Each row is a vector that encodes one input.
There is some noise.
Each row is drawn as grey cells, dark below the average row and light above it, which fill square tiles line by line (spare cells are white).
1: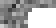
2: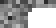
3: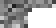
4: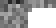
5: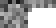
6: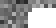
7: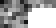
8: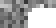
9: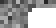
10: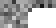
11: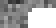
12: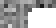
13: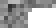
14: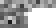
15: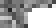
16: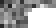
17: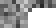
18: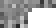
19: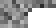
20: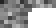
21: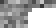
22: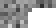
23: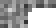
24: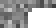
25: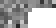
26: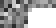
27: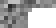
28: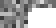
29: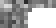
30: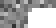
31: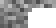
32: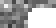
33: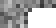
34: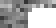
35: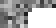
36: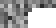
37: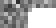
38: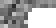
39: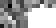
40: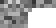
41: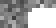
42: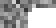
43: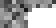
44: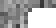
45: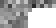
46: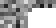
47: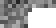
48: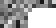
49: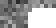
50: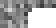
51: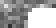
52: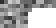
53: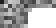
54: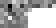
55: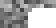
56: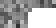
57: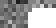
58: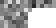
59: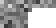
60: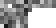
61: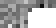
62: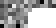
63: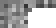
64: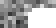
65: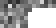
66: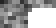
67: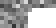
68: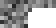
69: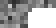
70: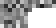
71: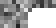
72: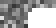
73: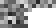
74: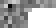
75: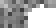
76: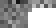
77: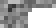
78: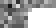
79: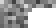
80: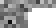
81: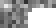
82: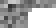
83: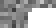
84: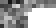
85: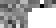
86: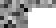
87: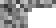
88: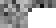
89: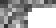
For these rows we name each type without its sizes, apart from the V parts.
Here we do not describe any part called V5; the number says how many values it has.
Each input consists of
either a point on a circle, or three true/false values, or a value of V5.
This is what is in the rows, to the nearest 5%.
About 20% of them hold a point on a circle. About 55% of them hold three true/false values. The rest hold a value of V5.
